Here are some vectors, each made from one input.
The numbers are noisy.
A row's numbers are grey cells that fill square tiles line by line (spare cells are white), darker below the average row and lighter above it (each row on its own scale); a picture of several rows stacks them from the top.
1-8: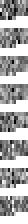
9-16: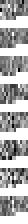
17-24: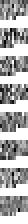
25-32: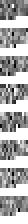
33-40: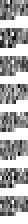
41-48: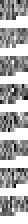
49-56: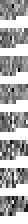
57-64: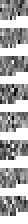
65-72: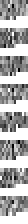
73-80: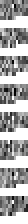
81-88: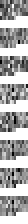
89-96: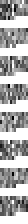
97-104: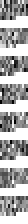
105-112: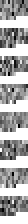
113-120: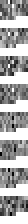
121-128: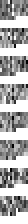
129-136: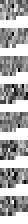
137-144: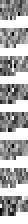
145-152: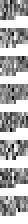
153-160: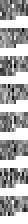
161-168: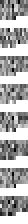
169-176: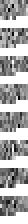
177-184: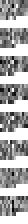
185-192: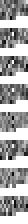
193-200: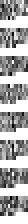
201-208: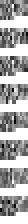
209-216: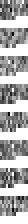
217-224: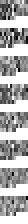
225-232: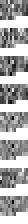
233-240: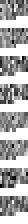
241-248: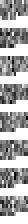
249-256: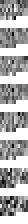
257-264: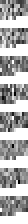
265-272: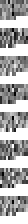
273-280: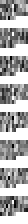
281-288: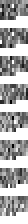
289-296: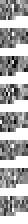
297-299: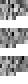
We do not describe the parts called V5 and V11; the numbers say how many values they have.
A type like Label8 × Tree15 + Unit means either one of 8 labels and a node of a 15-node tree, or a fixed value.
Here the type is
Label9 × Label9 + Line9 × V11 + V5.
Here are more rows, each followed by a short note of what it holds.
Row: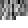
two labels (each one of 9)
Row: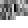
a point on a 9-point line and a value of V11
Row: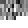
two labels (each one of 9)
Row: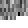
a value of V5
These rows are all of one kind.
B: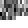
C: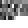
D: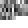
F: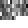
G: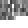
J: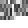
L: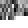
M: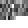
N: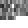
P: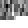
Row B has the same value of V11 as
D, N and P.
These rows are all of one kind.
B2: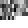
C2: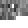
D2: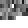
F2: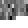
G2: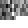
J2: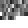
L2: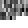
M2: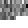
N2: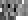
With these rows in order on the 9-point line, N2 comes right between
F2 and L2.
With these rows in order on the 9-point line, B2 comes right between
G2 and J2.
